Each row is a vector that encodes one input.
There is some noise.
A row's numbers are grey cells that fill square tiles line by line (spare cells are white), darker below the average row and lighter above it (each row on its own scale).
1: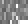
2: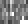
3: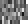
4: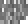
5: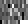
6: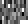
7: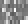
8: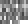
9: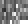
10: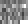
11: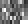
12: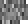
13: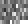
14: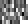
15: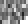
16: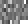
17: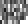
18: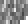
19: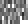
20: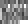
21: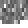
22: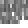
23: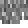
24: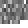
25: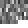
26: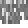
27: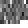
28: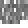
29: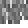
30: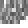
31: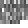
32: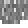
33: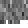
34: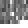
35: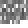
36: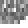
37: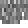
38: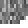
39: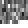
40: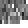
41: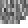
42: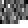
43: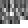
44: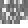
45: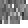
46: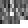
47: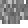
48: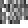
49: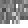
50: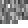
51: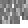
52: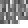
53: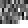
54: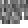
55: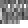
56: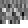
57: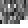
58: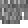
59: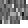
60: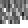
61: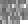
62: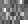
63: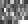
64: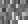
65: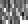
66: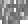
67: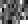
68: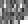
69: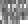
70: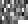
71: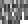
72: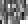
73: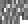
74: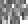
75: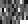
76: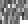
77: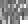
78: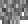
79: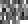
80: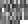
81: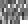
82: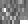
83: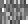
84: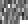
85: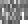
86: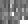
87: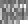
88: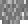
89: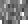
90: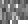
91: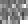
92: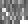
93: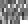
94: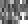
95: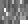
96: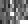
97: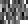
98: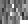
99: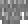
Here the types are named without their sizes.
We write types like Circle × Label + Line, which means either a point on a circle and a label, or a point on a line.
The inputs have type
Line.
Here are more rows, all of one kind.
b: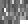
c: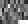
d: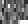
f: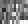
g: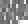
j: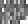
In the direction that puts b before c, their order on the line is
b, c, d, j, f, g.
